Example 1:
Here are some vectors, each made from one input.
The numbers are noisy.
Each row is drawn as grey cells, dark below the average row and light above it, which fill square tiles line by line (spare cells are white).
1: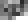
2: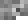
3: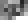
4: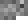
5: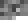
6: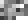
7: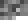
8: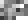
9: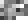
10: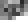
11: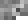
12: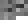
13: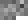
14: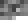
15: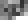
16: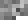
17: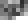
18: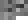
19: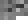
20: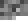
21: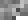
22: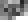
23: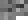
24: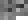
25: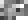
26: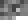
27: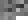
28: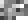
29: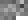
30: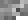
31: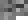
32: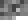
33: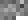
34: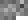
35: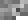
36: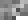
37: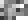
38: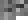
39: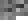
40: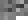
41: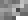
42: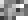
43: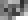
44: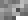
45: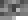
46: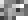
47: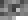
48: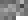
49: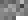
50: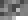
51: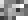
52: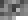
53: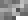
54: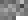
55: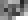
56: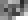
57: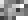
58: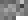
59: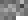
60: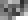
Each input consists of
a point on a 6-point line.
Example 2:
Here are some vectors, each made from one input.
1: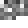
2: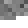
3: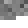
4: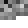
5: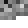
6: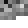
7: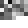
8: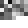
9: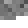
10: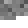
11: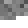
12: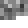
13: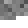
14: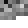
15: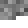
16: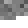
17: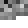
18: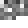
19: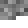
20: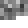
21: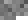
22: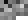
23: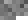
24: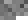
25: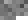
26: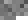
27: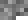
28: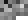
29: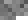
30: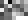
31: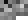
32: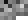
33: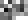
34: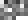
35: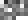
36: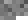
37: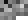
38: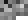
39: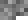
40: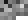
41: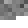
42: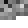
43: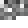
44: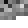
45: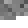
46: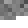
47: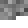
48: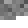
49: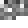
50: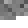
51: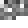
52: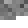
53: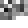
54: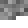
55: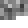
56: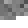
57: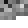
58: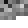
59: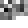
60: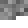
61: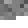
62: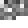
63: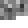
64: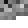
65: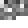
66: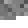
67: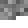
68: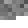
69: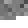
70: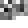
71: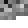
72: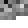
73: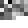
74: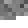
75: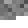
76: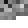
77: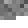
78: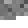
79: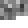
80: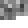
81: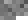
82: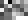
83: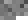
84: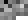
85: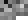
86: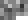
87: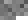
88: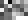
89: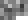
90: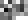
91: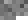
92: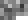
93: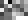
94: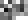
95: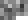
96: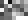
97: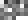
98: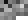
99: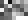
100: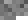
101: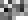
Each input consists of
a point on a 7-point line.
